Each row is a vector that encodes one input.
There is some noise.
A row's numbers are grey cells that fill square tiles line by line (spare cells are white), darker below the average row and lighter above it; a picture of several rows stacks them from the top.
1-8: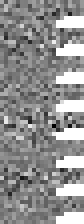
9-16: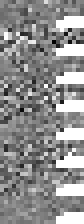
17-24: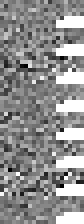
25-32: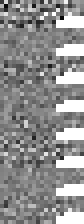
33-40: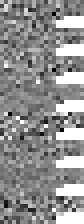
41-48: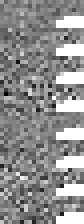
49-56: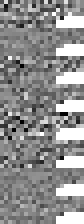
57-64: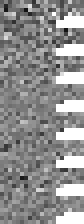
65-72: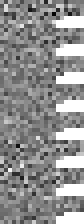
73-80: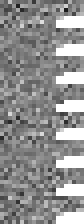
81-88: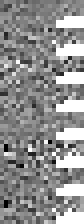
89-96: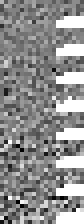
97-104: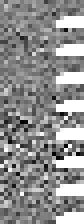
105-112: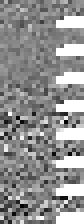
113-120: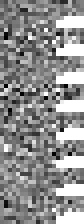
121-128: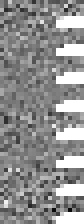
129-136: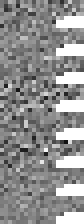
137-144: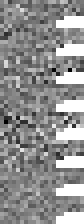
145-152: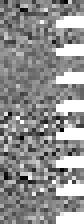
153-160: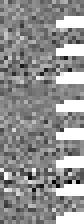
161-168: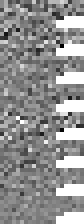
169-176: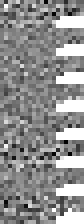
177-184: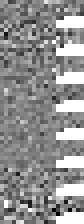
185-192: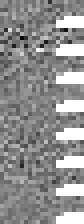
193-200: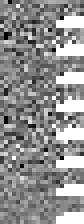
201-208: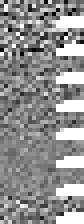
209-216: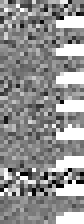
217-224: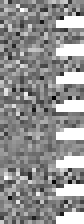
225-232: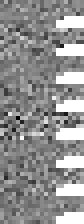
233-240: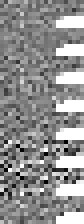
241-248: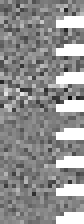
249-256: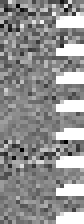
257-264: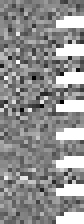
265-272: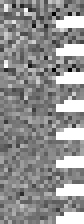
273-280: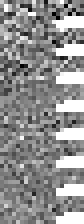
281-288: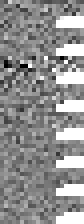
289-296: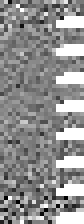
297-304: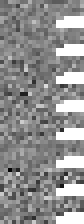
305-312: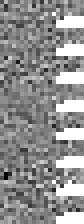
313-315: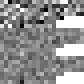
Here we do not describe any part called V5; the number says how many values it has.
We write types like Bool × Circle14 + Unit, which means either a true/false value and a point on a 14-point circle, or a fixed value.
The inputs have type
((Circle10 + Unit) × Tree9 + Unit) × Label8 × V5 + Circle11 + Unit.
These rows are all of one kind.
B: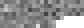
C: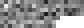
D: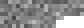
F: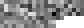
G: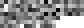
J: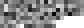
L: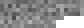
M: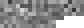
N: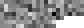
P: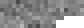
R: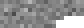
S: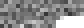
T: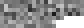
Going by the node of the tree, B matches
C, M, R and S.
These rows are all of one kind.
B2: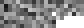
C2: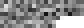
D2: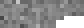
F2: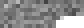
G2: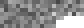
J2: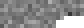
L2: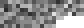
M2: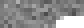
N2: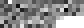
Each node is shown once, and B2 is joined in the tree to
F2 and G2.
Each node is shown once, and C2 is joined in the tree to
G2 and M2.
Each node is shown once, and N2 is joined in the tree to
D2 and J2.
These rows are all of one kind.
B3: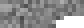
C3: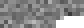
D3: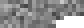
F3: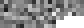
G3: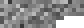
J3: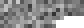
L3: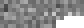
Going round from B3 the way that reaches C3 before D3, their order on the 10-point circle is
B3, L3, C3, J3, G3, D3, F3.
